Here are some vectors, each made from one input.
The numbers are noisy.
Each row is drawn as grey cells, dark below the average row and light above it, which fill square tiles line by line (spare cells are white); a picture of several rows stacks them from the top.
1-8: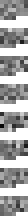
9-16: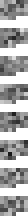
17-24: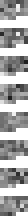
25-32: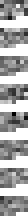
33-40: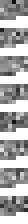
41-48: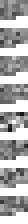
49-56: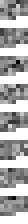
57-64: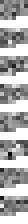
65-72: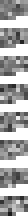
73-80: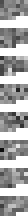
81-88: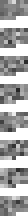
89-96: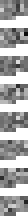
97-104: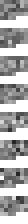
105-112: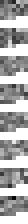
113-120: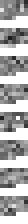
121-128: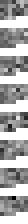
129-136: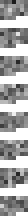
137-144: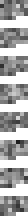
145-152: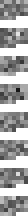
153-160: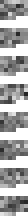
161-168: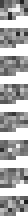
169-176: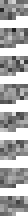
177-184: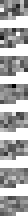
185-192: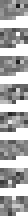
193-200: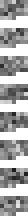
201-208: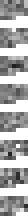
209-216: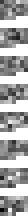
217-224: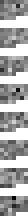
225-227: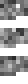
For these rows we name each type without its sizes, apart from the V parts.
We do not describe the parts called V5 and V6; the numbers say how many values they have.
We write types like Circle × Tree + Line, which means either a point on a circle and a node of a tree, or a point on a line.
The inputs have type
((Bool × Bool × Bool + V5) × V6 + Line) × Line.
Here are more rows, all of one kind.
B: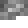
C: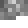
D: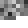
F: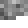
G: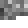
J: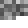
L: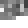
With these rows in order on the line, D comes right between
J and L.
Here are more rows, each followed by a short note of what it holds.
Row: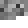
a point on a line, three true/false values and a value of V6
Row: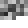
a point on each of two lines
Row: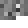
a point on a line, a value of V5 and a value of V6
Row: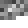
a point on a line, three true/false values and a value of V6
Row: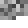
a point on each of two lines
